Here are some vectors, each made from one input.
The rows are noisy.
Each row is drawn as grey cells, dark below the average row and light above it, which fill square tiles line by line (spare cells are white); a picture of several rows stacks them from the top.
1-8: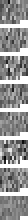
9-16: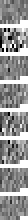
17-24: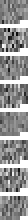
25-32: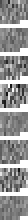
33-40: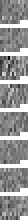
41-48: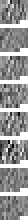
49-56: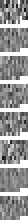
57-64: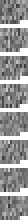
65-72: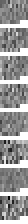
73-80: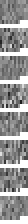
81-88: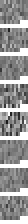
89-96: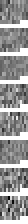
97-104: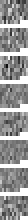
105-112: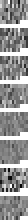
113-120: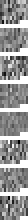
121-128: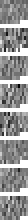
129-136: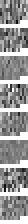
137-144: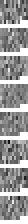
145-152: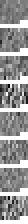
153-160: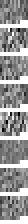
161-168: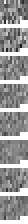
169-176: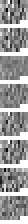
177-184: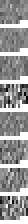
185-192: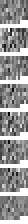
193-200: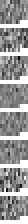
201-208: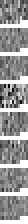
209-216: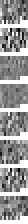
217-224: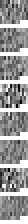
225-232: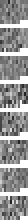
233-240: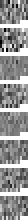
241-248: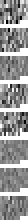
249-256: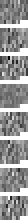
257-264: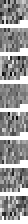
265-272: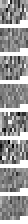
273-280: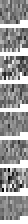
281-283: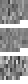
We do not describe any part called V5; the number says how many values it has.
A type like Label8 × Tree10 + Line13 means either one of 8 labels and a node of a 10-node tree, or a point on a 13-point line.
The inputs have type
(Circle19 + Label9) × V5 + Unit.
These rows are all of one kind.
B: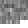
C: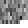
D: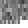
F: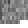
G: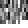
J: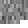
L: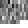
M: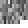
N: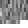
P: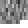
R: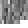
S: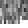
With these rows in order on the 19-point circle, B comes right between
C and L.
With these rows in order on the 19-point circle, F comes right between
N and P.
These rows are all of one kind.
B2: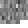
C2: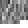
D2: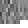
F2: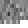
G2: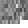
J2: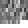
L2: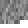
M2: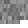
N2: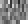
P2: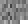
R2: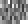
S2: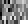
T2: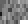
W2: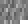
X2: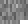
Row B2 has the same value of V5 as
D2, F2, L2 and P2.
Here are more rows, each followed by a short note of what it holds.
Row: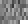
a fixed value
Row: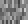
a point on a 19-point circle and a value of V5
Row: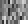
a point on a 19-point circle and a value of V5
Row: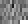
a fixed value
